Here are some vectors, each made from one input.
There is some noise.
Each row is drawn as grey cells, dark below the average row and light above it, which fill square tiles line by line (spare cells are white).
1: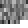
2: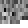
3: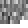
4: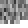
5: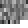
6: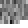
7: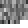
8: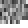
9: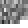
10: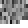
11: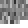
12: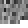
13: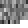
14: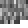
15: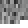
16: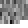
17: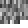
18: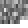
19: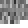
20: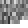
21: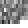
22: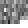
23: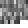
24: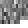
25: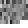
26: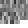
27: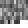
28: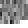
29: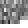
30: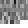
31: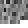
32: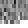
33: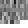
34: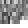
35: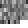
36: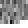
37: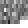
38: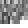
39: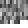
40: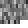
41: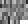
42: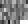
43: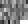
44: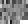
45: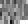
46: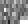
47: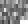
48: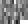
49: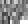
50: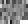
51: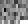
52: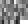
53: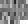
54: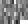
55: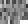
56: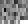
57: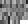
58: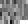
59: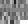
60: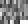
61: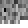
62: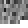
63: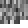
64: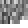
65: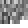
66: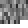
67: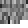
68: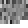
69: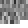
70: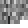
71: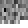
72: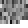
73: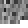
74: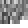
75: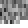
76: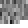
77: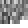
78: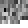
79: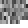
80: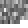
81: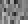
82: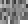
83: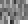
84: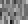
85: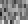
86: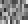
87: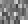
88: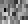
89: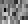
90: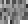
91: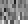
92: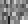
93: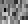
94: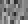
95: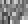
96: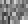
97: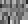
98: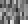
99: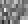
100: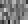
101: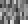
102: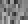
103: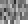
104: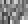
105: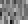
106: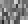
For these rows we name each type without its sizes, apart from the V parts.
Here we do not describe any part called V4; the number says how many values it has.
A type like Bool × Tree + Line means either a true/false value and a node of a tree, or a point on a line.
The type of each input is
Bool × Line × (Line + V4).
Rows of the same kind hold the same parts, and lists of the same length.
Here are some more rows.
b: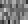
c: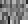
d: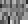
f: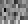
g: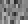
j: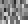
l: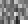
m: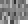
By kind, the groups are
b, c, d, f, g
j, l, m

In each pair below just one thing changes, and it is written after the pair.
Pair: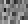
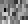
the place on the line
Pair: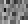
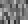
the true/false value
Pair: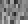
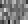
the true/false value
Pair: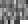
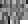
the place on the line
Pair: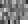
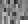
the true/false value
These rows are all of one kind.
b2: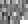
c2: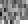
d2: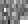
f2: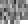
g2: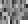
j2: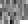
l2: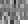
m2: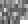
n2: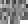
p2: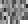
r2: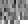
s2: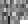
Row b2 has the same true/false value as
d2, m2 and s2.
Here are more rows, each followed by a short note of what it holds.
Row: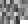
a point on each of two lines and a true/false value
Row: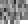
a point on each of two lines and a true/false value
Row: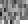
a point on each of two lines and a true/false value
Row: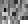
a point on a line, a true/false value and a value of V4
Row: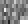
a point on each of two lines and a true/false value
